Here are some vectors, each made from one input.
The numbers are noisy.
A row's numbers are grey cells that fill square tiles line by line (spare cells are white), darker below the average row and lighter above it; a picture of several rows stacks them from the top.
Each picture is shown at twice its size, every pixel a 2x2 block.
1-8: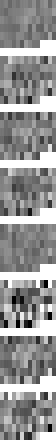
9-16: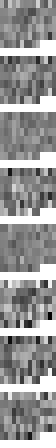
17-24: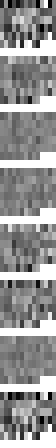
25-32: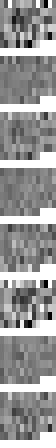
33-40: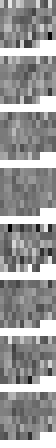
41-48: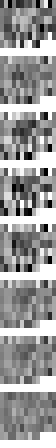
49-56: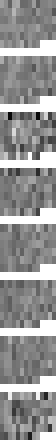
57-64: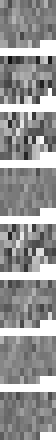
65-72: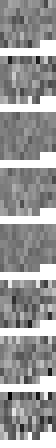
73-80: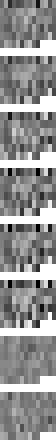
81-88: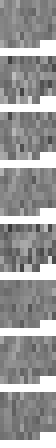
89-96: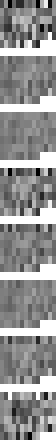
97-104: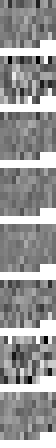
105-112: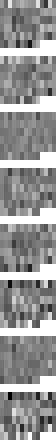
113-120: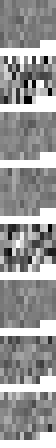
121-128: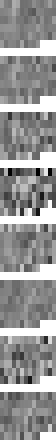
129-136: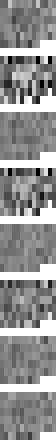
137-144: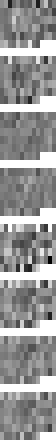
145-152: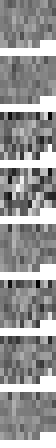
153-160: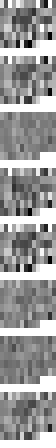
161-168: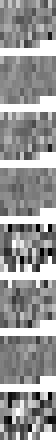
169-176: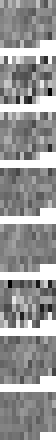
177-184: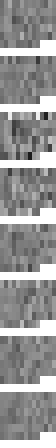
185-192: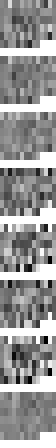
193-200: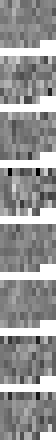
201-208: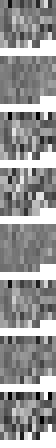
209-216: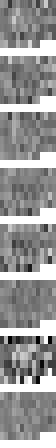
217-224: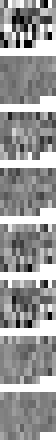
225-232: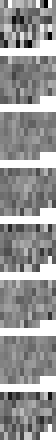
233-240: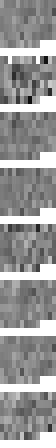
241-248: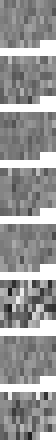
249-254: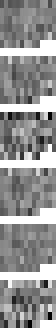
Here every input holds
a list of up to three points on a 9-point circle.
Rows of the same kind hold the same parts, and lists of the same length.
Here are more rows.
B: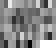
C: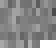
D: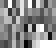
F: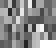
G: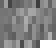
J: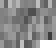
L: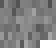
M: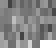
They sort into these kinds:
B, G
C, J, M
D, F
L

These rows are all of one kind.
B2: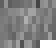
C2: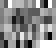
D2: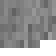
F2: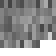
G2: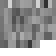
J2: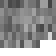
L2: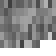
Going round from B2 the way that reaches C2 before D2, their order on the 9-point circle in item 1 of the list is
B2, C2, F2, J2, G2, D2, L2.
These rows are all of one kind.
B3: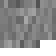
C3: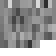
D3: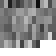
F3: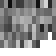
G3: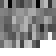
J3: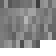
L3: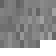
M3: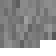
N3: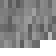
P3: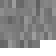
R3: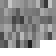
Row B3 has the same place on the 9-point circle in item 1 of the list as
D3 and J3.
